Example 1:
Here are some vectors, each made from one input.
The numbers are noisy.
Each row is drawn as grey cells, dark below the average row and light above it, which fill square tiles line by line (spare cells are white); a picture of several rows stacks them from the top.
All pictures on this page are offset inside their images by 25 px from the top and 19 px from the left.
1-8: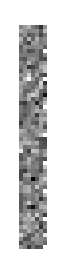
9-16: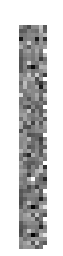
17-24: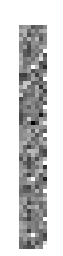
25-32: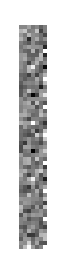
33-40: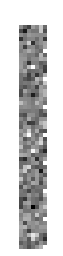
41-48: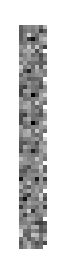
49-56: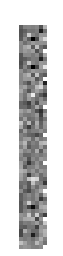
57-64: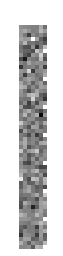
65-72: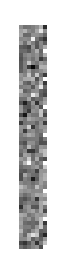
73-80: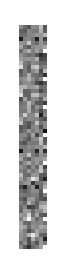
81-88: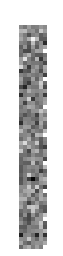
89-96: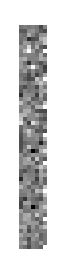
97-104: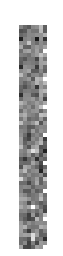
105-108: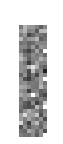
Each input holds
a point on a 9-point line, together with either a fixed value, or two labels (each one of 9).
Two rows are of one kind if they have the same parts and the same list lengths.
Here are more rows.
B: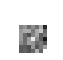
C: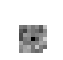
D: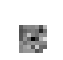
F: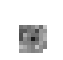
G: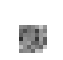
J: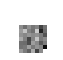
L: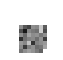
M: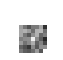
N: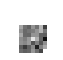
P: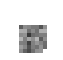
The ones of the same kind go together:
B, J, M, N, P
C, D, F, G, L

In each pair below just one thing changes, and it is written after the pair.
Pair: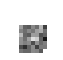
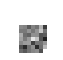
one of the two labels
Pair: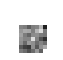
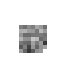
the place on the 9-point line
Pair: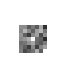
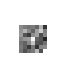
one of the two labels
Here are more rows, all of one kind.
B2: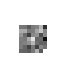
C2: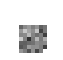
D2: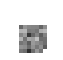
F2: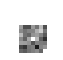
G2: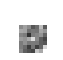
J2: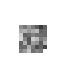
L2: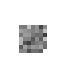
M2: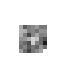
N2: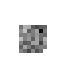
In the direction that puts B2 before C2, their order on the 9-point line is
F2, B2, G2, M2, D2, L2, N2, C2, J2.
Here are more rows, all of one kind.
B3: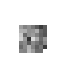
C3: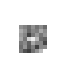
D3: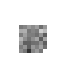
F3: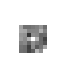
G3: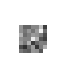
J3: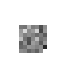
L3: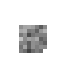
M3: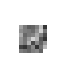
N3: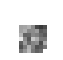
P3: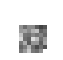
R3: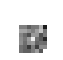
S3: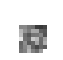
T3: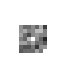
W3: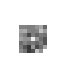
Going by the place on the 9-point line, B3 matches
N3, P3 and S3.
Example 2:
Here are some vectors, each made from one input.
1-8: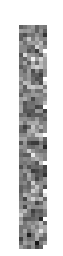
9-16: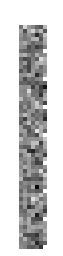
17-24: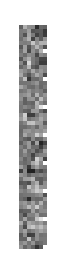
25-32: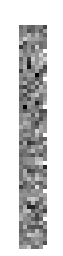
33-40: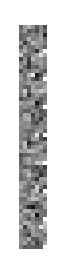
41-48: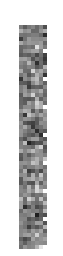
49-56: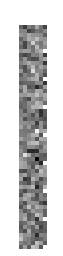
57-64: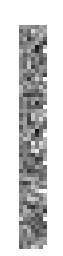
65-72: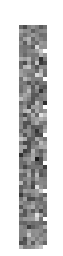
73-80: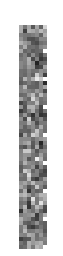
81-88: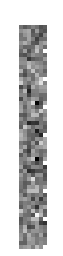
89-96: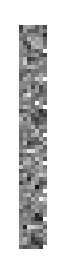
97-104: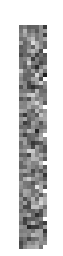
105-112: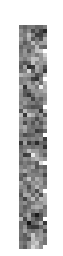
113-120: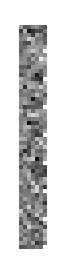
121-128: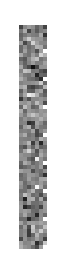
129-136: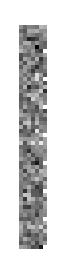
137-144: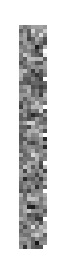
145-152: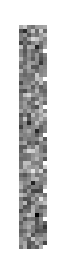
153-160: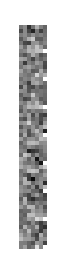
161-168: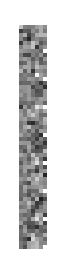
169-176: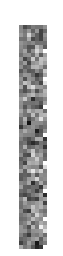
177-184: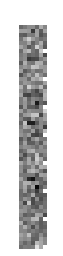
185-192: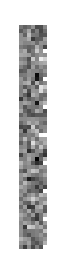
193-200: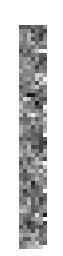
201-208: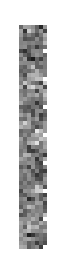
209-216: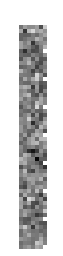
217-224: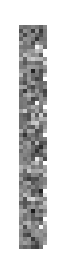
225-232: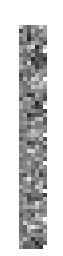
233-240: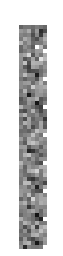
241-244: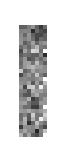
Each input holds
a point on a 7-point line, together with either one of 8 labels, or a point on a 7-point line.
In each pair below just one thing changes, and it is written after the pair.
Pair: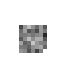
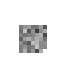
the place on the 7-point line
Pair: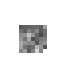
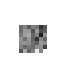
the label
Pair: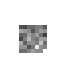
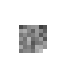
the label
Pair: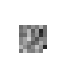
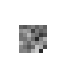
the label
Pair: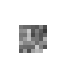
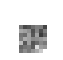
the place on the 7-point line
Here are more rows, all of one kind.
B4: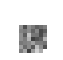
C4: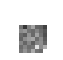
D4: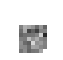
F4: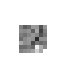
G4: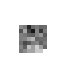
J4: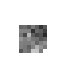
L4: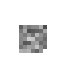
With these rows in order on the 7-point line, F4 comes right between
B4 and C4.
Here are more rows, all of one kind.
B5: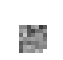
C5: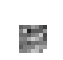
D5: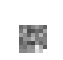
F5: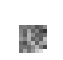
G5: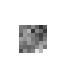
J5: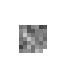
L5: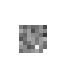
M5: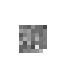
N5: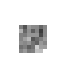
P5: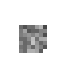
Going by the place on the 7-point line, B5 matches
C5 and D5.
